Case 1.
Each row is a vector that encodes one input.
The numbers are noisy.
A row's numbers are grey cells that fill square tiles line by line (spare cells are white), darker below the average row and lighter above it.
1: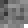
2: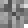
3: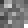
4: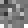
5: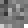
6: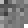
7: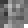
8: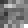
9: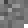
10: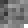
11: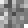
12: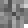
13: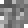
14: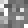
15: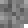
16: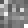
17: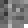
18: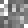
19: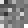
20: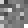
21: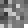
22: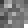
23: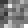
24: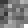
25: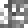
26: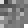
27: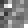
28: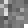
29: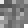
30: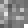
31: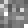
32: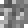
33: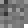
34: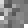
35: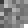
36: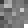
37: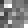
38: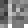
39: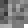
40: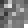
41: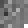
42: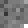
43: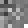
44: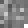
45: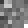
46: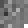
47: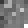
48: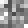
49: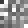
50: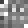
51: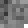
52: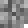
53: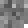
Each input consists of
a point on an 8-point line.
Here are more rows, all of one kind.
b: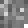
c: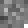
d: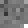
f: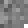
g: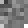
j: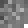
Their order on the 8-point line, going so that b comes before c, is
g, d, f, j, b, c.
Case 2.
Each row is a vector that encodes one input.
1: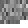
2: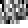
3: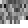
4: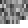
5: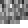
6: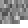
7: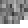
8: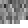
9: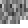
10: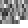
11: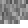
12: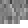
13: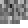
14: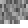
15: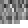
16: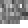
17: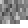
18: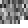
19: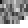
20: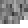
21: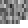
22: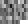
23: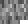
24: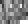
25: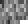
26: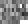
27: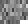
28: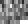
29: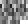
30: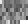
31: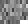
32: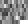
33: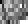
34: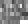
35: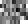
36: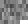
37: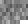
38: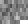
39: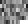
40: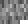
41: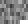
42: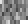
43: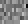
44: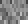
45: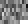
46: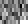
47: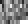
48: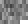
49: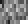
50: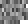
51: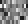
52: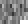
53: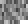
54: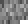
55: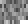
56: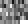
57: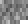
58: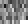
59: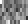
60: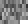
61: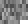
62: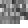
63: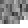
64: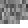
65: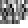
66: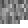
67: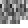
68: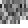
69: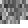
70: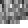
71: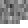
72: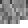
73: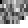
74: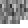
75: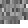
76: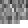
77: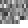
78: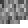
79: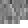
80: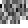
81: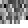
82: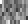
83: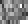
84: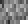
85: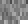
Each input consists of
a point on a 6-point line.
